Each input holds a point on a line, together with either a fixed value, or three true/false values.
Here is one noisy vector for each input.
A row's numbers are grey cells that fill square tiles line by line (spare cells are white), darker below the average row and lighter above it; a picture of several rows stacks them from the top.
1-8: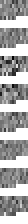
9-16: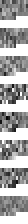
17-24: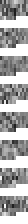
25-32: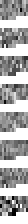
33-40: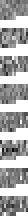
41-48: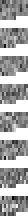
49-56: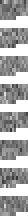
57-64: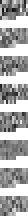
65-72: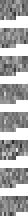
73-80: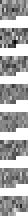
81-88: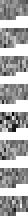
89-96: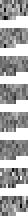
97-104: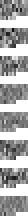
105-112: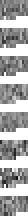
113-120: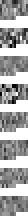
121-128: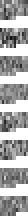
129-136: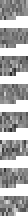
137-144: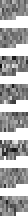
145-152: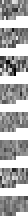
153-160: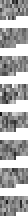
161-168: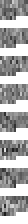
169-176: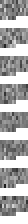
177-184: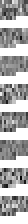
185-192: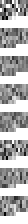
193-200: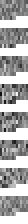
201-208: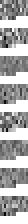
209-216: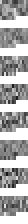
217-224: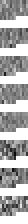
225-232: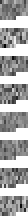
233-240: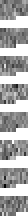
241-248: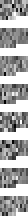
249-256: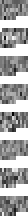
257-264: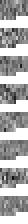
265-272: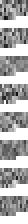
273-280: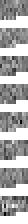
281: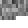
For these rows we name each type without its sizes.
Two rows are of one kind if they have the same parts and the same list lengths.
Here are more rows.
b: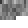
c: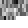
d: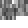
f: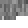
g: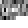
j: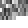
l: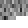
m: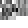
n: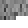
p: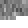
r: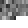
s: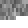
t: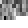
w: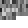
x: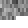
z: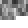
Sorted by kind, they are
b, d, f, g, j, l, n, r, w
c, m, p, s, t, x, z

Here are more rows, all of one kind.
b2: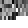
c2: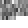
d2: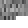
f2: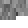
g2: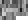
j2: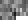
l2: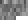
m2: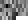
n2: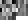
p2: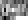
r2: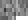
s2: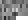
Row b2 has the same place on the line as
j2, p2, r2 and s2.
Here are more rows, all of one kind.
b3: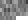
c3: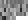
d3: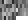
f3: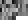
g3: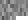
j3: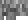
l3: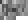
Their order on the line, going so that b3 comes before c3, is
b3, d3, c3, l3, g3, j3, f3.
